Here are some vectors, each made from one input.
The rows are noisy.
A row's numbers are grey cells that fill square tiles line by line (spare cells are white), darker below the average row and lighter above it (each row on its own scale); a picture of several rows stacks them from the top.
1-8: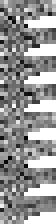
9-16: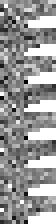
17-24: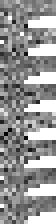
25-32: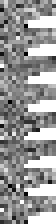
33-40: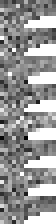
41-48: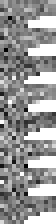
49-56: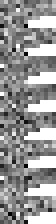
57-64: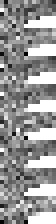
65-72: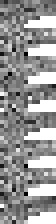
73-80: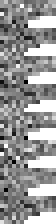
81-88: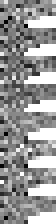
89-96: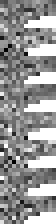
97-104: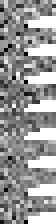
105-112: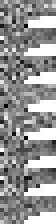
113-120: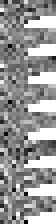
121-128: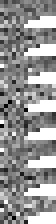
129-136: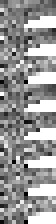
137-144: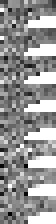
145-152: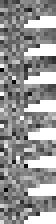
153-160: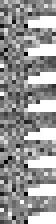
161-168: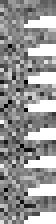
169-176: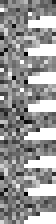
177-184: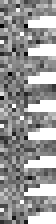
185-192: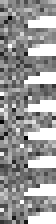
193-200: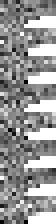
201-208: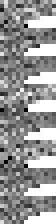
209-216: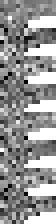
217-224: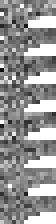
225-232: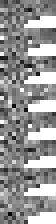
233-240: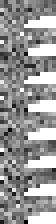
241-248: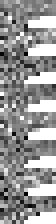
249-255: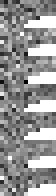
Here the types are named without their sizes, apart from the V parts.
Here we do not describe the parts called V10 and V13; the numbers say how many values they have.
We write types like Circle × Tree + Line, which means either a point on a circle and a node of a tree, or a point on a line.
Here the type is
Bool × Bool × Bool × Bool + Line × V10 × V13.
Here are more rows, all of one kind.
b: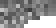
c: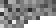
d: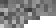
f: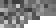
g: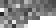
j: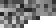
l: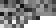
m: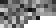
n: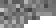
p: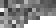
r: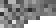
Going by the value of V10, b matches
f, g, n and p.
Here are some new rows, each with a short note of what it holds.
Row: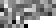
four true/false values
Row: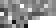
four true/false values
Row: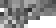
a point on a line, a value of V10 and a value of V13
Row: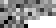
four true/false values
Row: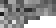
a point on a line, a value of V10 and a value of V13
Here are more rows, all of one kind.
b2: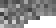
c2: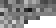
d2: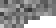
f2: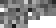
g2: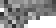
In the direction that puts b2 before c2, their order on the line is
b2, d2, c2, g2, f2.
